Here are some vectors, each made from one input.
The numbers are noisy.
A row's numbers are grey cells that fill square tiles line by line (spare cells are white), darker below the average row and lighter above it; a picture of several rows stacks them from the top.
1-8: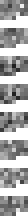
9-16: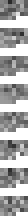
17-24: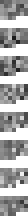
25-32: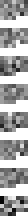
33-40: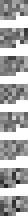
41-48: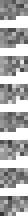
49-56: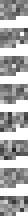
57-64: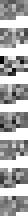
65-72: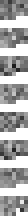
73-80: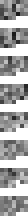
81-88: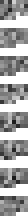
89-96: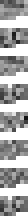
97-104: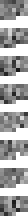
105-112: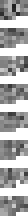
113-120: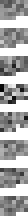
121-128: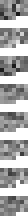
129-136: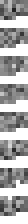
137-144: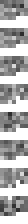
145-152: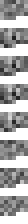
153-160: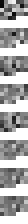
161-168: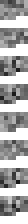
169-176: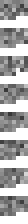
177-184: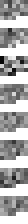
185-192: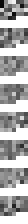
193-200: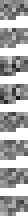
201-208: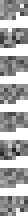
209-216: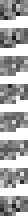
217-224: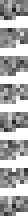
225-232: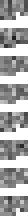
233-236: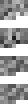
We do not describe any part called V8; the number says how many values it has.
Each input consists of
a list of up to three items, each a true/false value and a value of V8.
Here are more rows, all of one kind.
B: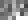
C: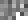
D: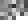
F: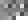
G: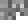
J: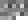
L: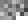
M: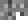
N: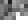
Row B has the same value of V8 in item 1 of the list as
F and J.
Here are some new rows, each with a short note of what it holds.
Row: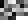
the empty list
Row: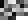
the empty list
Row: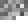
a list of three items
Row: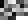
the empty list
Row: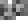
a list of one item
